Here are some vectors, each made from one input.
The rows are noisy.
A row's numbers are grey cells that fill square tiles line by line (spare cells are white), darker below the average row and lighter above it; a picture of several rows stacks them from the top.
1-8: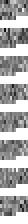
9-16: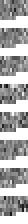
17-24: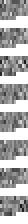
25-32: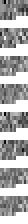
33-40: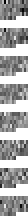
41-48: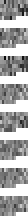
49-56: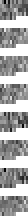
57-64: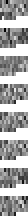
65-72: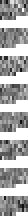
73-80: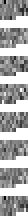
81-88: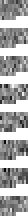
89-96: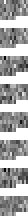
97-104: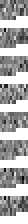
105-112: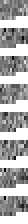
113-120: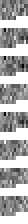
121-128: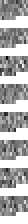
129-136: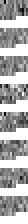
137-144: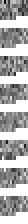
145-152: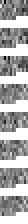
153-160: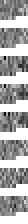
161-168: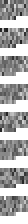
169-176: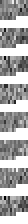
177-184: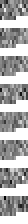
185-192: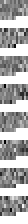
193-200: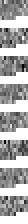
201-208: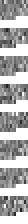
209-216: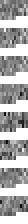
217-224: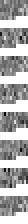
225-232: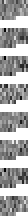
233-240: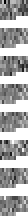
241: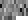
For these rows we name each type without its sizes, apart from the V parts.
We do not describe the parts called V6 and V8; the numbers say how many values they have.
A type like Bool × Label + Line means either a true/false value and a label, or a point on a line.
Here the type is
Bool × (Line × Line + Unit) × V6 × V8.
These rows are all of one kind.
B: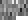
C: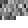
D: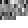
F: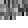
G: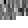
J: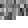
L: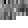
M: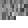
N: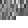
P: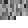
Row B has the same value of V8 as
F, G and J.
